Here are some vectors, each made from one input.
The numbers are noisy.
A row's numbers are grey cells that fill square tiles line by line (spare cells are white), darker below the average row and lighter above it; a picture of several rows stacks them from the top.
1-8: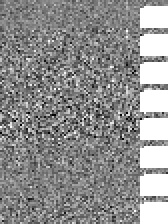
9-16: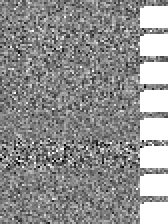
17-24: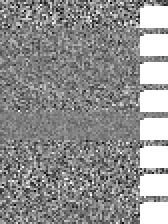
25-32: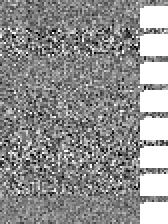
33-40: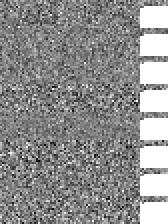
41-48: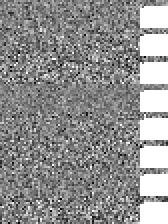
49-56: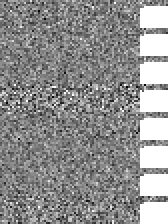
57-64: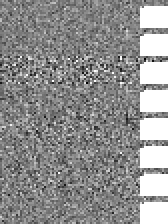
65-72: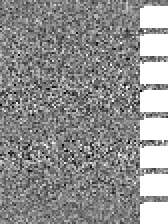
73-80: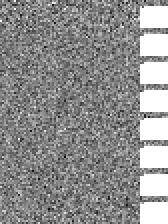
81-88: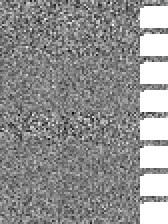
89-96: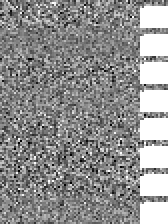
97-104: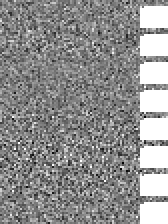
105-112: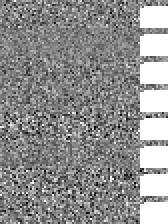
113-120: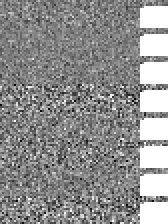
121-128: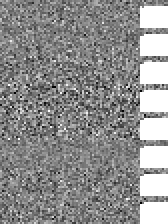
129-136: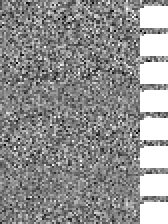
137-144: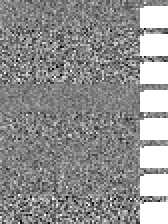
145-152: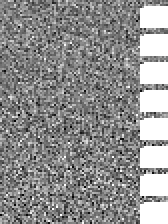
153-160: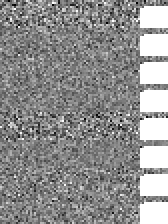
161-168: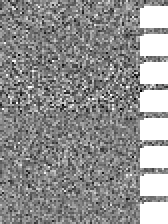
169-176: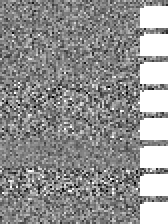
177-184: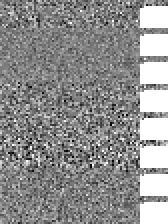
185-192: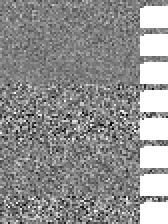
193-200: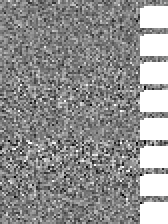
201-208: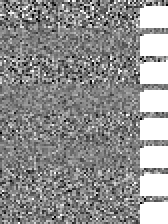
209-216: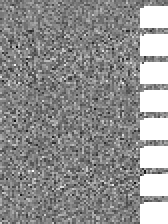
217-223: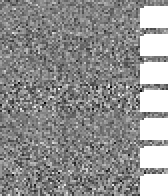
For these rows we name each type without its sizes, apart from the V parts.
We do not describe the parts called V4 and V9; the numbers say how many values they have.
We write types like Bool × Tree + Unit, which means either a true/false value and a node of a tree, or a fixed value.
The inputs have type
((Bool × Bool × Bool + Label) × V9 + Line) × V4.
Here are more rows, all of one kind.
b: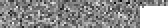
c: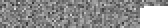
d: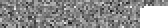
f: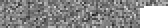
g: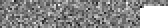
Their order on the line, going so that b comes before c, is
b, f, d, g, c.
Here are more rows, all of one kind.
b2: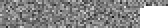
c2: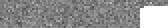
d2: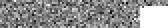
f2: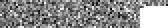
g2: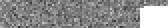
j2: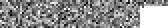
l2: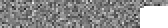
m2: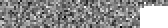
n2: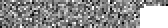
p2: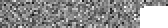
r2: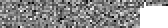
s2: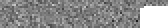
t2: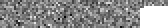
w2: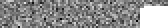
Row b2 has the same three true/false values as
c2, j2, l2 and t2.
